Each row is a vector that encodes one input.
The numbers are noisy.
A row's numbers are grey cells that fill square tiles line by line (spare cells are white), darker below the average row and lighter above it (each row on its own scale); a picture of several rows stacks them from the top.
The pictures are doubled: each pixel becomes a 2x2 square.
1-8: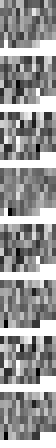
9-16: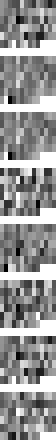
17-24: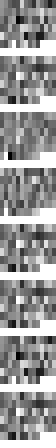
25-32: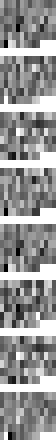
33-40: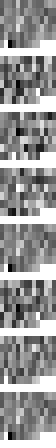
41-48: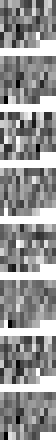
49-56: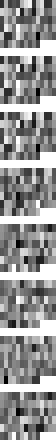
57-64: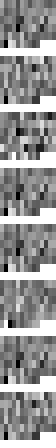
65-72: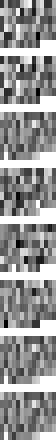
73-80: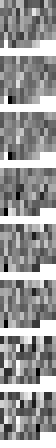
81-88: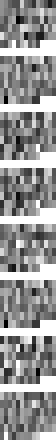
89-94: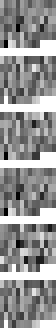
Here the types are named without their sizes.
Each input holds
three true/false values.
